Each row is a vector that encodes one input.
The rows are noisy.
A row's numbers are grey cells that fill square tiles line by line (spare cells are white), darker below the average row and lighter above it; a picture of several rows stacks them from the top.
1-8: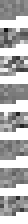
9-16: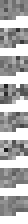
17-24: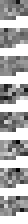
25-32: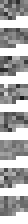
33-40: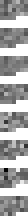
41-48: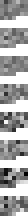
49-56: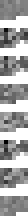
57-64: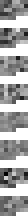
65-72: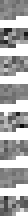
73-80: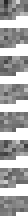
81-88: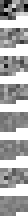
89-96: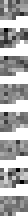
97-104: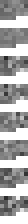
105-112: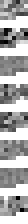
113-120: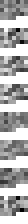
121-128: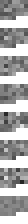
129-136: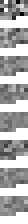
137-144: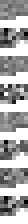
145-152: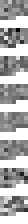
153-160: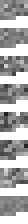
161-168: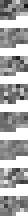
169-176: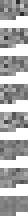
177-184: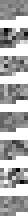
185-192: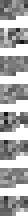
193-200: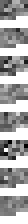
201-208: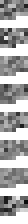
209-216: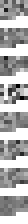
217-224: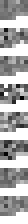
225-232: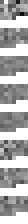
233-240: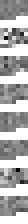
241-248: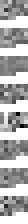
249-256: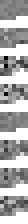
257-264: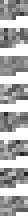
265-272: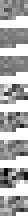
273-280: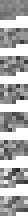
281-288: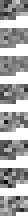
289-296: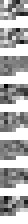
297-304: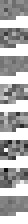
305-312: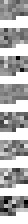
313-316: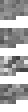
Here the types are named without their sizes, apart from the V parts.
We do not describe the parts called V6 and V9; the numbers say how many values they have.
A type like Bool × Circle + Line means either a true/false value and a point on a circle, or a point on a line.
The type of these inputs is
Line × (Line + V9) + V6.
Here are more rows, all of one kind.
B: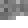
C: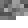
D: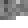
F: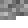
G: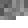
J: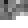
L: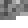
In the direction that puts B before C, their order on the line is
L, B, D, C, F, J, G.
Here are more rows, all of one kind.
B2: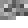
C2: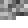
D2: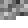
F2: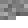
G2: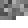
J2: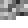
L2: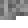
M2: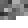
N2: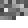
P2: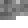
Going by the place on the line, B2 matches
C2, F2 and P2.
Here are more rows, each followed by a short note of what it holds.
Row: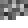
a value of V6
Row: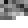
a value of V6
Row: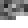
a value of V6
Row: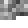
a point on each of two lines
